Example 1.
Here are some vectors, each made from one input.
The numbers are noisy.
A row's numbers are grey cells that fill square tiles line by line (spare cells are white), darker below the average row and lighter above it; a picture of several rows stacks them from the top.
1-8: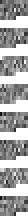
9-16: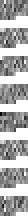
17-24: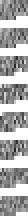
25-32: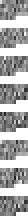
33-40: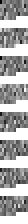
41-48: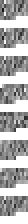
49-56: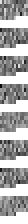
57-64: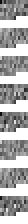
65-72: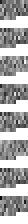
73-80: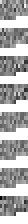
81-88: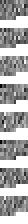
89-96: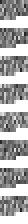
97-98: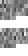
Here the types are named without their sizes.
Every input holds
either a point on a line, or a node of a tree.
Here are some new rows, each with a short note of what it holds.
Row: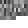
a point on a line
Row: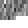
a node of a tree
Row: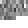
a node of a tree
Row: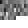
a point on a line
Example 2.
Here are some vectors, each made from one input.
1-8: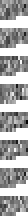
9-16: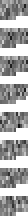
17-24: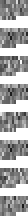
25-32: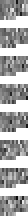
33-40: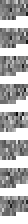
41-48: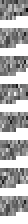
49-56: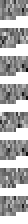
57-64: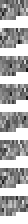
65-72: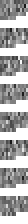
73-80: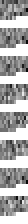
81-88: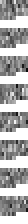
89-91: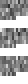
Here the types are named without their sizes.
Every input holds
either a point on a line, or three true/false values.
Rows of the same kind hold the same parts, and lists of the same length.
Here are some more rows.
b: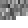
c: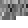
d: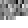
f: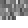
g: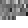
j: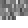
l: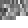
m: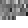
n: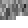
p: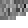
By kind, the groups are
b, c, f, g, j, m, n, p
d, l

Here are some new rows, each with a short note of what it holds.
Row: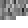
three true/false values
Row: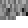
three true/false values
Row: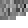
three true/false values
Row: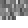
three true/false values
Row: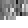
a point on a line
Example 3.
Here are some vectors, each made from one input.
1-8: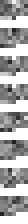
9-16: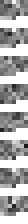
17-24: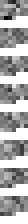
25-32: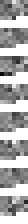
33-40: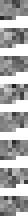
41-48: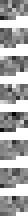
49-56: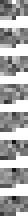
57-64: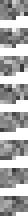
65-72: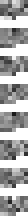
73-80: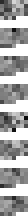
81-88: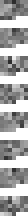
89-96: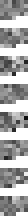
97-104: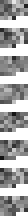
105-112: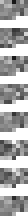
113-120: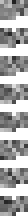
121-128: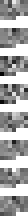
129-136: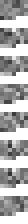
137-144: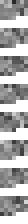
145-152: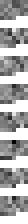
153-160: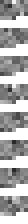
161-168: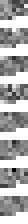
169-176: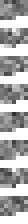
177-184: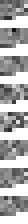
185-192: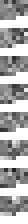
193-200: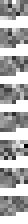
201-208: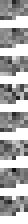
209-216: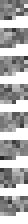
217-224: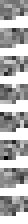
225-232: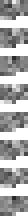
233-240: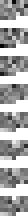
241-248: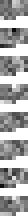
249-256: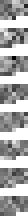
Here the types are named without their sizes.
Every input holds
a true/false value, together with either a fixed value, or a node of a tree.
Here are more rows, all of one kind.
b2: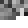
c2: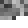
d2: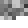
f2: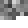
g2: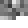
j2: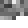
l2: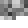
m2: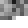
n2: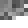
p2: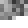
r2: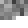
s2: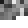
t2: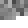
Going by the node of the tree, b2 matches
d2, m2 and p2.
